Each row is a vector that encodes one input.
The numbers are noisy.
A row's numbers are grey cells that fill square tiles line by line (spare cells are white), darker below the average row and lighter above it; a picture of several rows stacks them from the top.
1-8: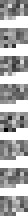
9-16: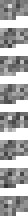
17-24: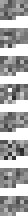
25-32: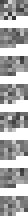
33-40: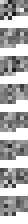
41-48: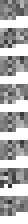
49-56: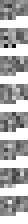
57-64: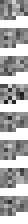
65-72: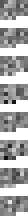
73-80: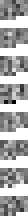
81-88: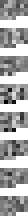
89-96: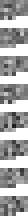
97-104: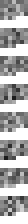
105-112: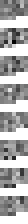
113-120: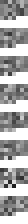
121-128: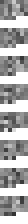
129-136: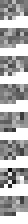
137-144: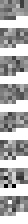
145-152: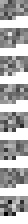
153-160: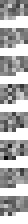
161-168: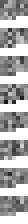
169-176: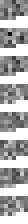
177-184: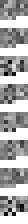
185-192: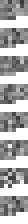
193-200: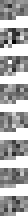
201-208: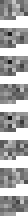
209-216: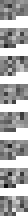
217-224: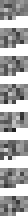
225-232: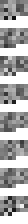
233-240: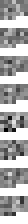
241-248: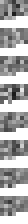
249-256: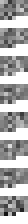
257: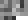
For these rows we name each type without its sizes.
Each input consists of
three true/false values.
